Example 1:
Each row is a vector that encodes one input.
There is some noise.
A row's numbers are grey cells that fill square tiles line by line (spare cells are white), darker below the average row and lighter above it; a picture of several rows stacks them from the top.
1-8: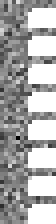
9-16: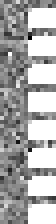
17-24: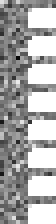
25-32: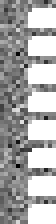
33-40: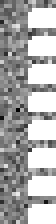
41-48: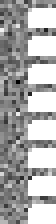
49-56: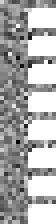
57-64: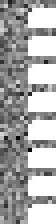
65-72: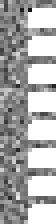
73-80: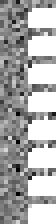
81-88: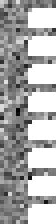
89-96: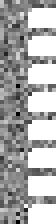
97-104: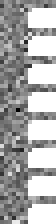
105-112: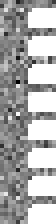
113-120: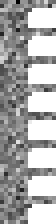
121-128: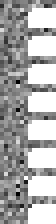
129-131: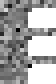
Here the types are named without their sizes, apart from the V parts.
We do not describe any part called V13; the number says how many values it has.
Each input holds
a point on a circle, together with either a point on a line, or a value of V13.
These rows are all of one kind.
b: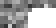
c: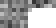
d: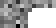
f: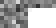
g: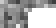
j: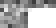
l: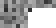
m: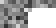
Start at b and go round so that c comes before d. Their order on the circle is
b, l, c, d, g, j, m, f.
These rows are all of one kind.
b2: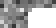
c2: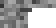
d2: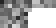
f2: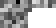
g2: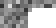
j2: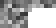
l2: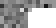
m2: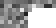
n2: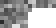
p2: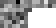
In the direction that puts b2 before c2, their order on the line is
d2, n2, f2, p2, j2, m2, l2, g2, b2, c2.
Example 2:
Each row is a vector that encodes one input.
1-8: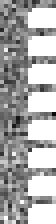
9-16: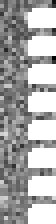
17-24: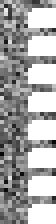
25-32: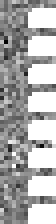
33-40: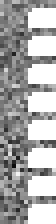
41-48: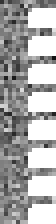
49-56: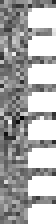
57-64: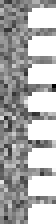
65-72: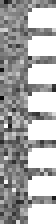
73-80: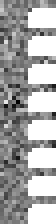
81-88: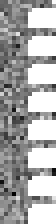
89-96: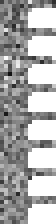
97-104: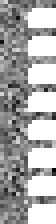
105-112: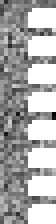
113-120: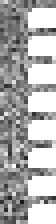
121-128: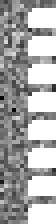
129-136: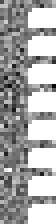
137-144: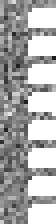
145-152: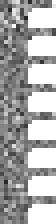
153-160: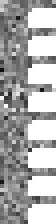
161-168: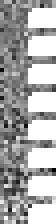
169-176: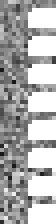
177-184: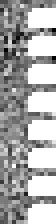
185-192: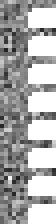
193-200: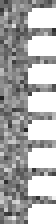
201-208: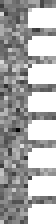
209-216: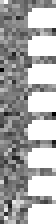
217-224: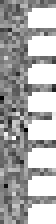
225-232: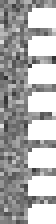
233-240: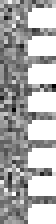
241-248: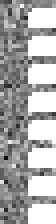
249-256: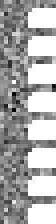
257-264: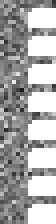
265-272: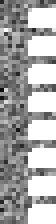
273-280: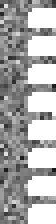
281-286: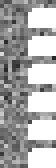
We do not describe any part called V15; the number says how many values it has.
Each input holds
a point on a 9-point circle, a true/false value and a value of V15.
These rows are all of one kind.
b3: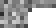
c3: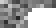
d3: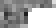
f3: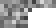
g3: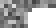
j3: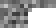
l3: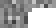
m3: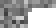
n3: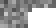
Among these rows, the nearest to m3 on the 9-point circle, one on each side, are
j3 and l3.
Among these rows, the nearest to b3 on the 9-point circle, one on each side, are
f3 and n3.
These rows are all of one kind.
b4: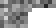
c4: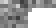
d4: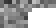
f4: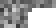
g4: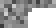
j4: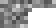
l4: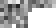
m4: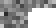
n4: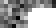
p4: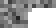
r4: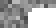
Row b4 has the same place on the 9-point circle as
c4, j4, n4 and p4.
